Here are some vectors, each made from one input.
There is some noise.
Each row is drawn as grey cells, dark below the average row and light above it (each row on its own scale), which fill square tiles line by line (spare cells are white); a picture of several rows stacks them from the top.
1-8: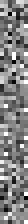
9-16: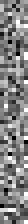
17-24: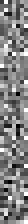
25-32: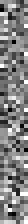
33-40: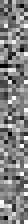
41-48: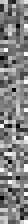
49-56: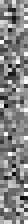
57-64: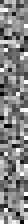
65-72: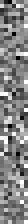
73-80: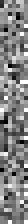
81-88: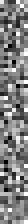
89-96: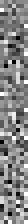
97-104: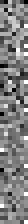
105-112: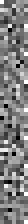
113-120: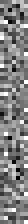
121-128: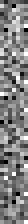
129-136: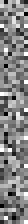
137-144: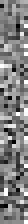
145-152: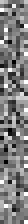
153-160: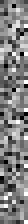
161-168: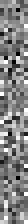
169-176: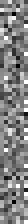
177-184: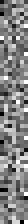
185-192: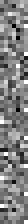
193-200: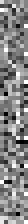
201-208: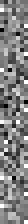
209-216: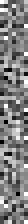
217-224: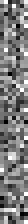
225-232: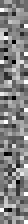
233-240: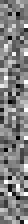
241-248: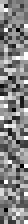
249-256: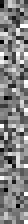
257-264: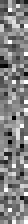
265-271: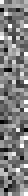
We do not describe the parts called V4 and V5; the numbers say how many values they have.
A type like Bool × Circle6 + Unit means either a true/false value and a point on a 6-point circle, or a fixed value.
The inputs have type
Bool × Bool × Bool + (Line8 + V4 × V5) × Line11.
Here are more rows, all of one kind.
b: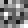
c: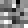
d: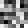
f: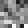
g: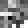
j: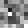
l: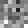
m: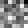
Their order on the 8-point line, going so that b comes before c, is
b, g, j, m, c, f, l, d.
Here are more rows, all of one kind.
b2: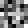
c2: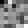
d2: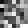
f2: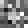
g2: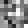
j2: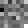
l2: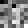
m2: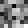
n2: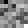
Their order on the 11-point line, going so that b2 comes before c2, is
l2, d2, n2, m2, g2, b2, c2, j2, f2.
